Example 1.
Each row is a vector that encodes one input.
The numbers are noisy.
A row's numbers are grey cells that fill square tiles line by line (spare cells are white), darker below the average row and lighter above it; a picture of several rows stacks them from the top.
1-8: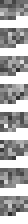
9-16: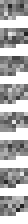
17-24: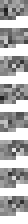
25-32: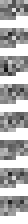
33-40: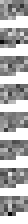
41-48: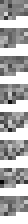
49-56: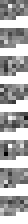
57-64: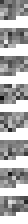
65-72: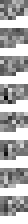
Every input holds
either one of 10 labels, or a node of a 10-node tree.
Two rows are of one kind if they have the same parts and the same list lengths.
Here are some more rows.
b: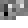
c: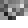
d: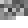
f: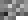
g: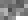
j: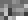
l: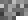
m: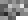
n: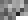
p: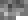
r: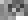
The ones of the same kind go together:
b, c, f, l, m, n
d, g, j, p, r

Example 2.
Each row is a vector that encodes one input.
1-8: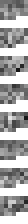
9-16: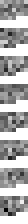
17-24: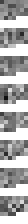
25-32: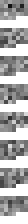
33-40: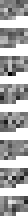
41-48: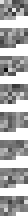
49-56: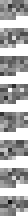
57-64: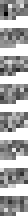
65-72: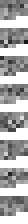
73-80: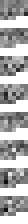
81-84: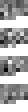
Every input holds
either one of 10 labels, or a node of an 11-node tree.
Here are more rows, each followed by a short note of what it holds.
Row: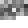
a node of an 11-node tree
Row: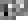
one of 10 labels
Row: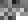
a node of an 11-node tree
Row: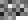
one of 10 labels
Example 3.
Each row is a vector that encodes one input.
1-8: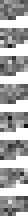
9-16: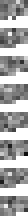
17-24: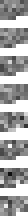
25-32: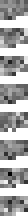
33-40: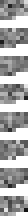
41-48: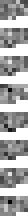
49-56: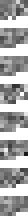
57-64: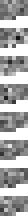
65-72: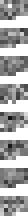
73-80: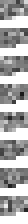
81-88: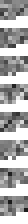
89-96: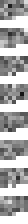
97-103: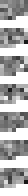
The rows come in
2 kinds.
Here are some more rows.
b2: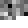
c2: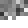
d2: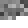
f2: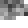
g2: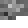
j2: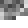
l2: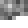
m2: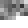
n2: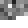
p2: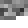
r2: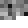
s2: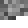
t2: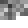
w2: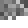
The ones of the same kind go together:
b2, f2, j2, m2, r2, t2
c2, d2, g2, l2, n2, p2, s2, w2

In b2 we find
one of 10 labels.
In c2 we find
a node of a 14-node tree.
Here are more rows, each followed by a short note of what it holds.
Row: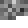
a node of a 14-node tree
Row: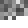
a node of a 14-node tree
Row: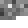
a node of a 14-node tree
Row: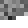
a node of a 14-node tree
